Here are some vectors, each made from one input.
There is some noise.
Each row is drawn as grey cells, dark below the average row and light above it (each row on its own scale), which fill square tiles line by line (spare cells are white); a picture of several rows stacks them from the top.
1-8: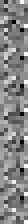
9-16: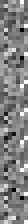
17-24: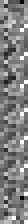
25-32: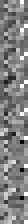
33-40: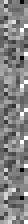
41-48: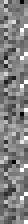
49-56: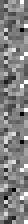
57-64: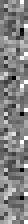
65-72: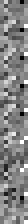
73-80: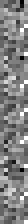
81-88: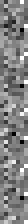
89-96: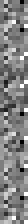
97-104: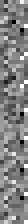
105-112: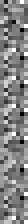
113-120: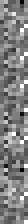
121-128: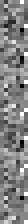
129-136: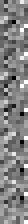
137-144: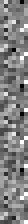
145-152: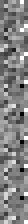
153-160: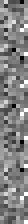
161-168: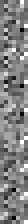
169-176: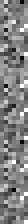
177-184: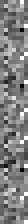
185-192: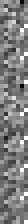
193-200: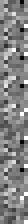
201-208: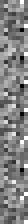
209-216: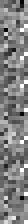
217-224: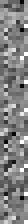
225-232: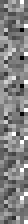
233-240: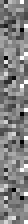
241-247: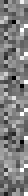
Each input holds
a point on a 10-point circle and a true/false value.
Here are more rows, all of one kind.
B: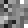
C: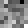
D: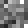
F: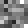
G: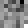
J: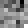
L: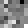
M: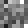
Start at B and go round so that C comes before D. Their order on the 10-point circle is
B, C, L, M, D, F, G, J.
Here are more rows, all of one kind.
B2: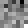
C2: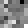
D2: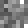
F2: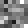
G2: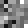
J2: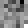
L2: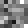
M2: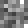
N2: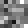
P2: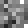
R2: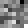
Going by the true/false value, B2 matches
C2, J2 and R2.
